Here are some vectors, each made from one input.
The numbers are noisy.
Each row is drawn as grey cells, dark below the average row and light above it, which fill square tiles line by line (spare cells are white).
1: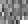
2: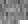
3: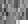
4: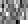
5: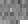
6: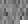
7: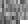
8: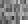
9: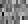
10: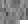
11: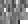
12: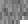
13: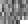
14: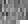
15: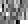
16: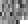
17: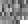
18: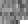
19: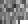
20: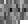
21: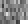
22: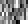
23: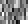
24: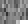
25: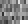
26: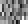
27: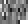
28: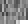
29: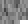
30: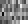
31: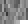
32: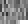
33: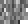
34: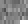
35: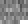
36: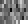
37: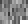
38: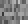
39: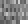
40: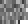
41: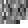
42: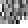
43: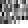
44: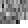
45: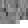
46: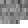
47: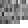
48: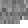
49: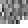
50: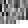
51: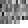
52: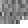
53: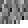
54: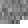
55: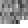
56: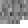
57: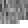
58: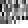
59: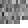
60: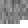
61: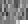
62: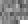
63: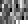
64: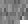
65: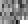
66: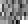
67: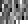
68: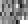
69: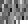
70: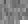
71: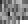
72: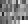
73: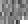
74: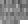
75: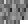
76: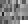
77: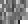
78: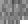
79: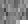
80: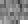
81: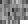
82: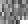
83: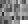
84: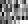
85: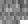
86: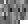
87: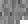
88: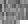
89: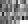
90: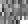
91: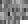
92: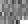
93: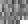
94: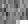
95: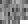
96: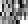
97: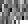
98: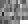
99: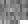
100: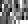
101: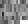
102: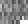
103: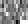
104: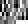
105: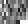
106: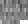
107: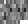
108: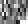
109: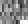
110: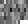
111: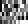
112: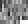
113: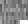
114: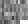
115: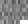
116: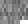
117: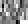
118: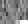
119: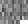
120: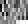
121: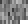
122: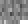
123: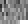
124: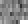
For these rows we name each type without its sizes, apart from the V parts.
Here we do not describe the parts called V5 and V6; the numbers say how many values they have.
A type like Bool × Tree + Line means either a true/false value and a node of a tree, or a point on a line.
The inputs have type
(Bool × Bool × Bool × Bool + Unit) × Line × V5 × V6.
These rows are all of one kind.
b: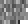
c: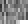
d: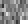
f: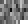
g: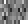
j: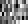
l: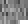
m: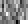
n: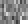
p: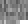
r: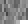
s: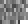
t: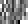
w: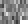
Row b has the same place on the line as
g, n and p.
